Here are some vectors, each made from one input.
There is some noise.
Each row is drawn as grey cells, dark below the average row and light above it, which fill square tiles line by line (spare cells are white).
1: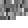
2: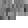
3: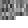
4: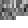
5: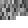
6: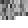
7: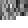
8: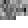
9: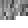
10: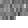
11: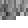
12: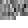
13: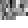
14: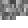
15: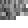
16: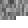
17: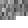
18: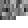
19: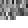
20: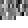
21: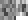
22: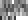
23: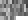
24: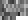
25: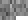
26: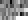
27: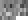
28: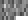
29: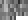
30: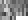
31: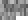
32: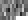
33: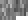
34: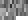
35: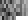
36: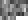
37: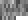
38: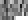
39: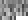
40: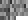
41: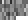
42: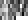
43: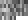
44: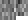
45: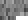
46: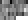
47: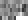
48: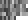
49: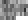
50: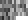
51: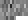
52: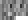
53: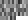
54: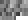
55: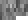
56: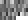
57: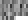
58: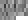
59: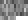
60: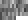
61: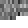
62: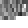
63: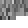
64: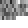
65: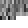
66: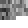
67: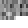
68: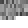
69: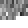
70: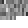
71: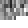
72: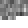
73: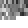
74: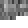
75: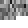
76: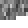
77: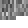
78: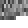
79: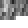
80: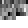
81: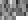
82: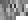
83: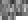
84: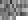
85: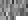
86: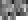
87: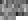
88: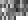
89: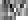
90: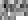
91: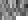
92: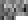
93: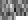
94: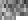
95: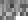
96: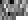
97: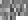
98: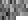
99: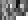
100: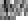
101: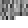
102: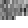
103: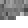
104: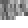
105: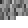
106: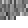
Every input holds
a true/false value, together with either a point on a 5-point line, or a point on a 9-point line.
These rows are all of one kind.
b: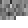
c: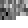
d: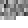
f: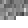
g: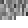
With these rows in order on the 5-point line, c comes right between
f and g.
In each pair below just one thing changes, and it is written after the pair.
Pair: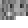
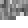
the true/false value
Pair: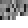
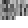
the place on the 9-point line
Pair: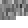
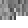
the true/false value
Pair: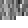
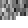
the true/false value
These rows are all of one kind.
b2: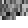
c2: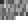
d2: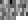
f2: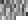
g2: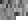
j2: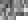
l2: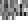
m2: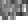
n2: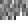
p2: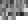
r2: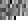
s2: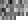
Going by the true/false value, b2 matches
l2, n2 and r2.
